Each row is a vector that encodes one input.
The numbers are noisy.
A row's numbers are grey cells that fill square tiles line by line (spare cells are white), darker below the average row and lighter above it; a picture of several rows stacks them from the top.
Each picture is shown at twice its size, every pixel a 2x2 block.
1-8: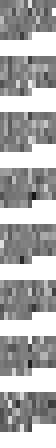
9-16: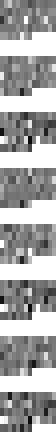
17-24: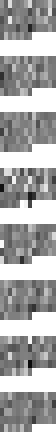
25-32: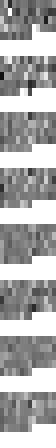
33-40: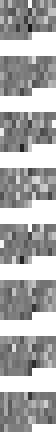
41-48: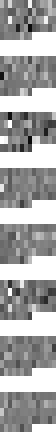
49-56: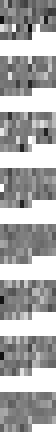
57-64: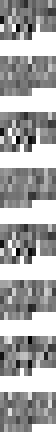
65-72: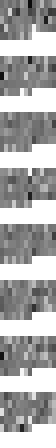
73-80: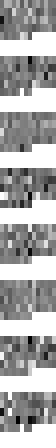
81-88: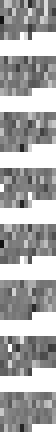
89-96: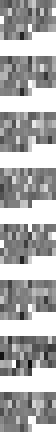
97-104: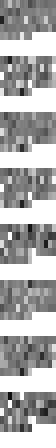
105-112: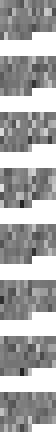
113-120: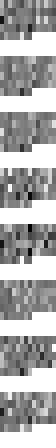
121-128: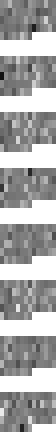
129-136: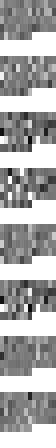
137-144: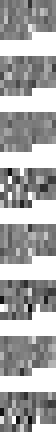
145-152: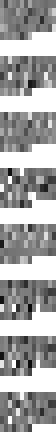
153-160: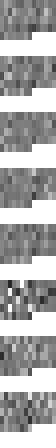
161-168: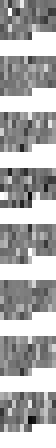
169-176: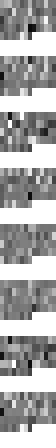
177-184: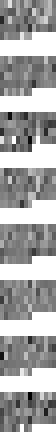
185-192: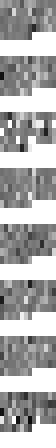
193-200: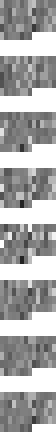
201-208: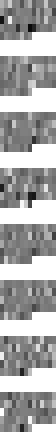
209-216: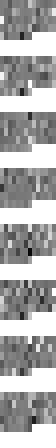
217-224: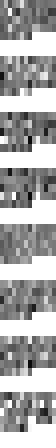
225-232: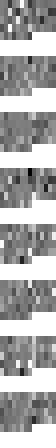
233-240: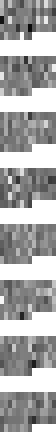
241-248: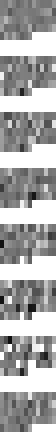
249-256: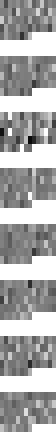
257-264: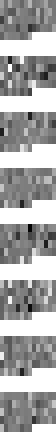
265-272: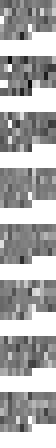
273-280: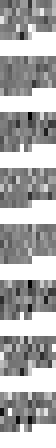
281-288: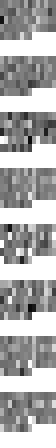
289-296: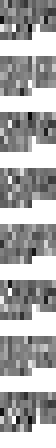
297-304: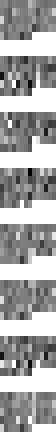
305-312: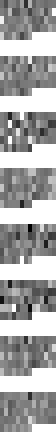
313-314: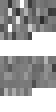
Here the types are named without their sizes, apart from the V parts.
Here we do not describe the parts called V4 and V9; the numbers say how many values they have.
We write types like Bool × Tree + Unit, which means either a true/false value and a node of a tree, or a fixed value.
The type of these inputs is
(Bool × Bool × Bool + V9) × V4 + Tree.
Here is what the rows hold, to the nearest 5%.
About 20% of them hold a node of a tree. The rest hold a value of V4, together with either three true/false values, or a value of V9.
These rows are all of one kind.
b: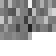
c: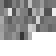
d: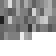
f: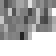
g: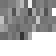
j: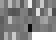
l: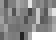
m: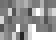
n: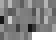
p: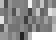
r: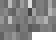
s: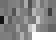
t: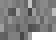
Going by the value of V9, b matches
d and p.
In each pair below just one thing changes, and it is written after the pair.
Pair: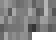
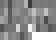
the value of V4
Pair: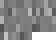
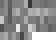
the value of V4
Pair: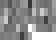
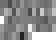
the value of V4
